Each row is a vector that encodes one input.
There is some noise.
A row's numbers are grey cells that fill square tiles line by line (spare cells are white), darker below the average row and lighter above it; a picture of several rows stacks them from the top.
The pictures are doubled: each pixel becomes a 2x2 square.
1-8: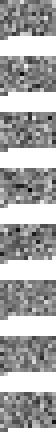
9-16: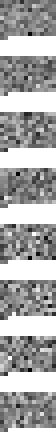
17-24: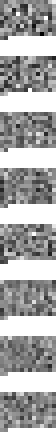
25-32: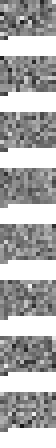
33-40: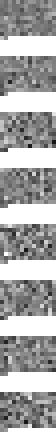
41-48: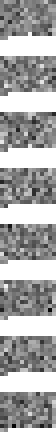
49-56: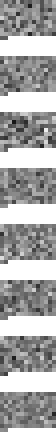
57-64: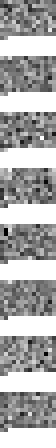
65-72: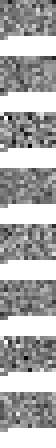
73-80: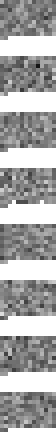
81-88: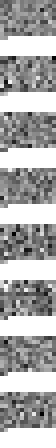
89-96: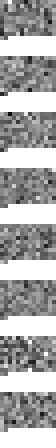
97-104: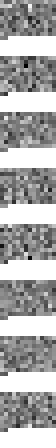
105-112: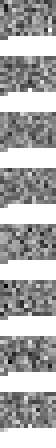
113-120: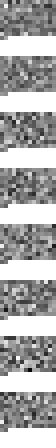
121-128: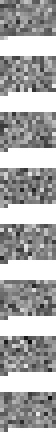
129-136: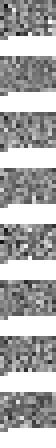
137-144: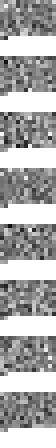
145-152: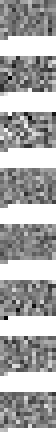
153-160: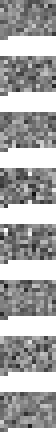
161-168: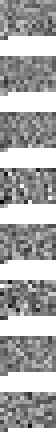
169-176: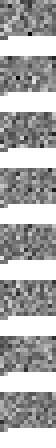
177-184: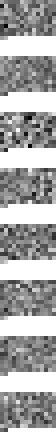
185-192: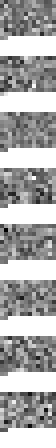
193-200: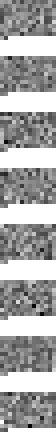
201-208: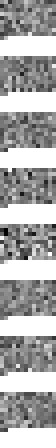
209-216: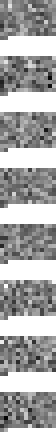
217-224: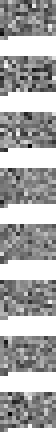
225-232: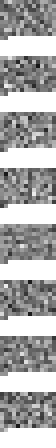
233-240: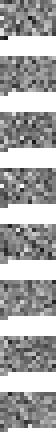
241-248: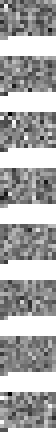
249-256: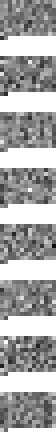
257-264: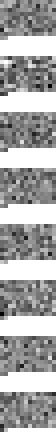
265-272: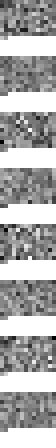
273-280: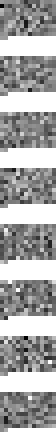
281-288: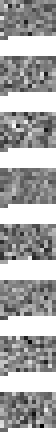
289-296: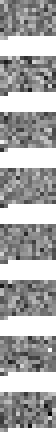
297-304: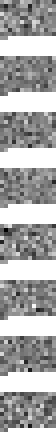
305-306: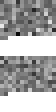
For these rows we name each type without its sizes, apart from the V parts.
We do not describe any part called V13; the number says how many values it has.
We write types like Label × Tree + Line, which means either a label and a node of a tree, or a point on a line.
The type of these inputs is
Circle × (Circle + V13).
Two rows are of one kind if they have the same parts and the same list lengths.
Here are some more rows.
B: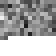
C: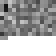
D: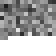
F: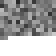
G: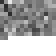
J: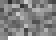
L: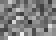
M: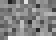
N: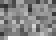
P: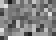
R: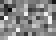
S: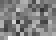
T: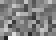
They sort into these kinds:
B, F, L, S
C, D, G, J, M, N, P, R, T

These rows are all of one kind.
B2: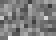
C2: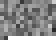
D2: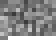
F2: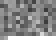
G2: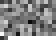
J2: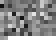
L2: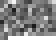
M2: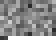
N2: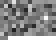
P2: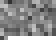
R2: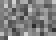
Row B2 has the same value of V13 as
D2, F2 and J2.
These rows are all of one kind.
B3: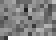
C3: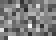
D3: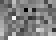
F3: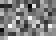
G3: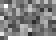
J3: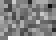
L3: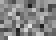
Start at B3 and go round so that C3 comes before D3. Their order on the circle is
B3, C3, F3, D3, L3, J3, G3.
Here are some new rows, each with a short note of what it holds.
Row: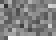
a point on each of two circles
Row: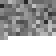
a point on a circle and a value of V13
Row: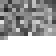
a point on each of two circles
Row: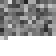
a point on each of two circles
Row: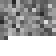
a point on each of two circles
